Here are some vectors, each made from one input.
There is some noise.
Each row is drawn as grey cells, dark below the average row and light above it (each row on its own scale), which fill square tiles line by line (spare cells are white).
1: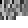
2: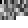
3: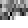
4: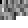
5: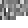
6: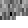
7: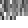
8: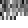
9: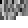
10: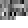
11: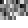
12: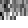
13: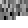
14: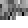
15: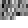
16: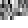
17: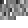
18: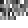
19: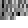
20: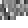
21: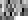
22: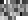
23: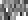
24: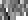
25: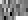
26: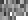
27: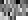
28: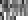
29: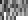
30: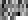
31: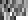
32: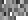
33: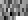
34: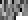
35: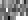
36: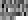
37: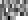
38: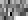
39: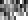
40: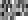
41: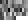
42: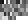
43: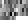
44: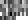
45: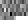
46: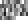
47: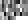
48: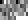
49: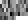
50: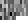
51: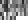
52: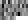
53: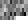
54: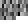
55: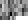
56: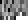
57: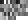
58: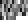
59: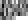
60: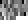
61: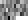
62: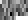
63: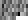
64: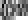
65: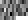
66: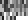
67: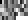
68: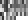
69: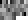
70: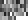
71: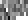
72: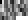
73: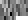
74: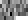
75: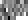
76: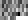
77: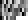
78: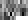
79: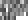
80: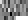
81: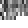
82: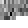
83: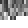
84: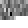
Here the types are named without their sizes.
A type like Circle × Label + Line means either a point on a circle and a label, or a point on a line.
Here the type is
Bool × Line × Tree.
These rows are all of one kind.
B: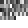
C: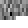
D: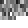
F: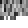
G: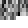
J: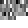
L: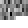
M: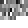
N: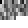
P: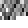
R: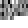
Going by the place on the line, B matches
D, M, N and R.
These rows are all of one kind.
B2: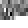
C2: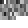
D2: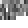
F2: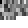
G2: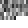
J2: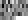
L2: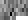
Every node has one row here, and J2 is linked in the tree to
B2.
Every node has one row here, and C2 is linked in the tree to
D2.
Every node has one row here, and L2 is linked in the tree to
B2, D2 and F2.
